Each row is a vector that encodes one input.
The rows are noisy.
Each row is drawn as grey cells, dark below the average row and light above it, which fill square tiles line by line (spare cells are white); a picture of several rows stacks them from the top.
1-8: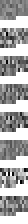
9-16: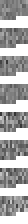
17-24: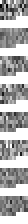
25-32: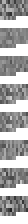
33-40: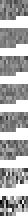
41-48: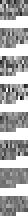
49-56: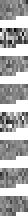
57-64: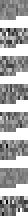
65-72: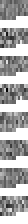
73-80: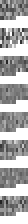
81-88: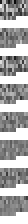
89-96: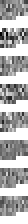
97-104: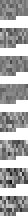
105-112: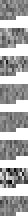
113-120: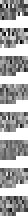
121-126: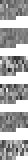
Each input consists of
either a point on a 6-point circle and a true/false value, or a fixed value.
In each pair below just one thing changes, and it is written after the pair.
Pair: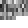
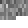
the true/false value
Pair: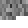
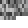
the place on the 6-point circle
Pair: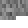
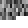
the true/false value
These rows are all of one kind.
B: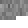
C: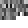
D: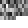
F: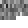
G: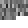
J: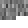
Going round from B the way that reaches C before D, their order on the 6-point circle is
B, F, C, D, G, J.
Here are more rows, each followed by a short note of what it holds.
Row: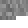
a point on a 6-point circle and a true/false value
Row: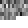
a point on a 6-point circle and a true/false value
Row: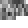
a fixed value
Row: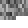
a point on a 6-point circle and a true/false value
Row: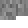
a point on a 6-point circle and a true/false value
